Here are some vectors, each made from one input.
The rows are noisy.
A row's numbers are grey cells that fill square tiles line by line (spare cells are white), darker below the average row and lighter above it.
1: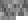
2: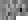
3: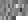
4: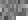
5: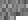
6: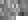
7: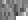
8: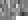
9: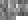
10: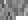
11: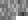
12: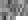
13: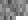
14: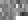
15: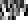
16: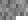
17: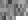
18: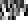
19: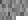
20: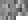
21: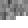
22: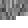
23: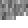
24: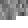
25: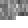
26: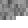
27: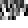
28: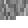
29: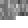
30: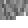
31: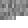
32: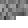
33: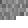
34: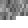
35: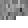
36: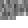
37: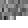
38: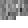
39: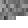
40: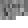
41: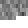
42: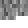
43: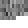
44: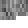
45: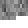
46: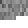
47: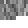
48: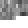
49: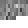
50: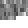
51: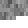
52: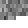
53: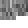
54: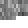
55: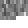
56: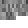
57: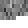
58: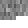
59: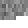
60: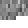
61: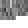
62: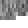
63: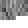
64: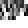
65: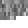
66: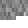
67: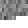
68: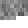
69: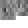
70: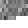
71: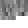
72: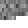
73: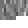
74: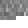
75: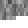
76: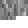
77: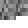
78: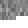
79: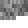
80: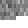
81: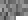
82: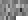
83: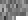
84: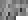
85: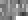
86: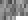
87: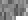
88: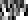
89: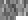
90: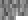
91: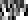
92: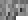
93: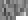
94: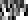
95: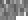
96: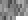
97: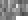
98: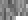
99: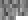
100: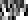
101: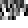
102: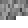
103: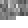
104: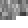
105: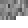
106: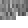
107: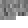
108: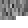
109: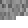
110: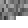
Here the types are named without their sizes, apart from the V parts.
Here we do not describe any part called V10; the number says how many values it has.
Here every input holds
either a fixed value, or a node of a tree, three true/false values and a value of V10.
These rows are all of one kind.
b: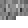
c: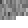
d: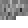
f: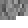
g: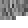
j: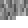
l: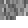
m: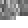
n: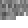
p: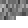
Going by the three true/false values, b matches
d and f.
